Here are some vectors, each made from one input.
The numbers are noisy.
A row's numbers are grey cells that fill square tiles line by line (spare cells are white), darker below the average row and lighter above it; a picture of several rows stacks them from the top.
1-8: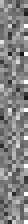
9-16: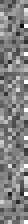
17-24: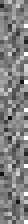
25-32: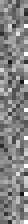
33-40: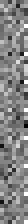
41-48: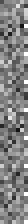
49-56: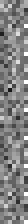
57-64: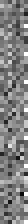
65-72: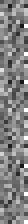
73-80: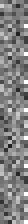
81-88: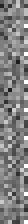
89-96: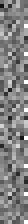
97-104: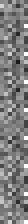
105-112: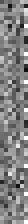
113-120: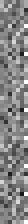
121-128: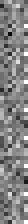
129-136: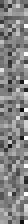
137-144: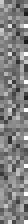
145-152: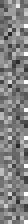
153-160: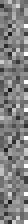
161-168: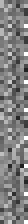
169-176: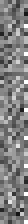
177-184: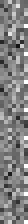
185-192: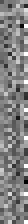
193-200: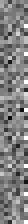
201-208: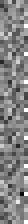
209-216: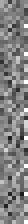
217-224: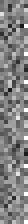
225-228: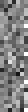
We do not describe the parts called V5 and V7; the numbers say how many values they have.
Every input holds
either a point on each of two 6-point lines and a value of V7, or a list of up to two items, each a true/false value and a value of V5.
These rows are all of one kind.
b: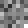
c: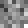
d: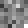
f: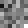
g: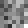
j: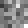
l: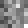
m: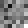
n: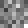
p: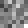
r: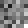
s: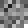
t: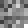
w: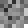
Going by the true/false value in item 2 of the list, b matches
f, j and w.
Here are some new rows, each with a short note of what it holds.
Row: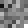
a list of two items
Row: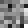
a list of one item
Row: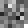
the empty list
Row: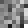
a list of one item
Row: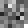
the empty list
